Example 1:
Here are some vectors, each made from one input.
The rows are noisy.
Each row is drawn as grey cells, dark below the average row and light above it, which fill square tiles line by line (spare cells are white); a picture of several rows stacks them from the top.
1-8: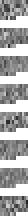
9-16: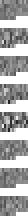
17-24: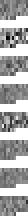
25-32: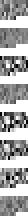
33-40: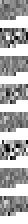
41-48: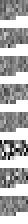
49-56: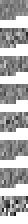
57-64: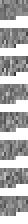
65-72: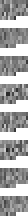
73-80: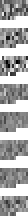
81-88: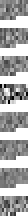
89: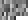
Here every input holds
a point on a 9-point line.
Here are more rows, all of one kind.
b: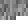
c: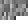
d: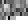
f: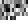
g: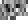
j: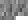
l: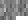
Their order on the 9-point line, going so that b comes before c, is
d, l, j, g, f, b, c.
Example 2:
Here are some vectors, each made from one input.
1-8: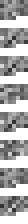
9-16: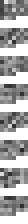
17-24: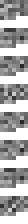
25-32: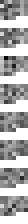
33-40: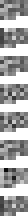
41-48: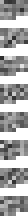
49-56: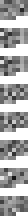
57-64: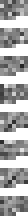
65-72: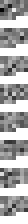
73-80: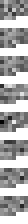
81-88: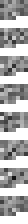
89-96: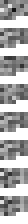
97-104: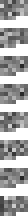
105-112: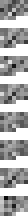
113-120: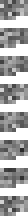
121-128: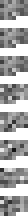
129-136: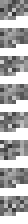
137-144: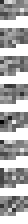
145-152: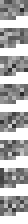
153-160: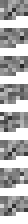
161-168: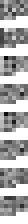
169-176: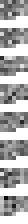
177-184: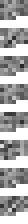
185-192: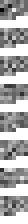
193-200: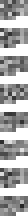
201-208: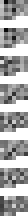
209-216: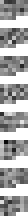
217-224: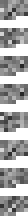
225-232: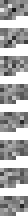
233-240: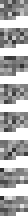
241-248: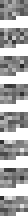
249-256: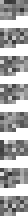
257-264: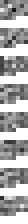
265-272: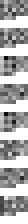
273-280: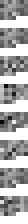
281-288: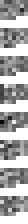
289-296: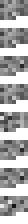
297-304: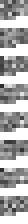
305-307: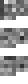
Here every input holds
four true/false values.
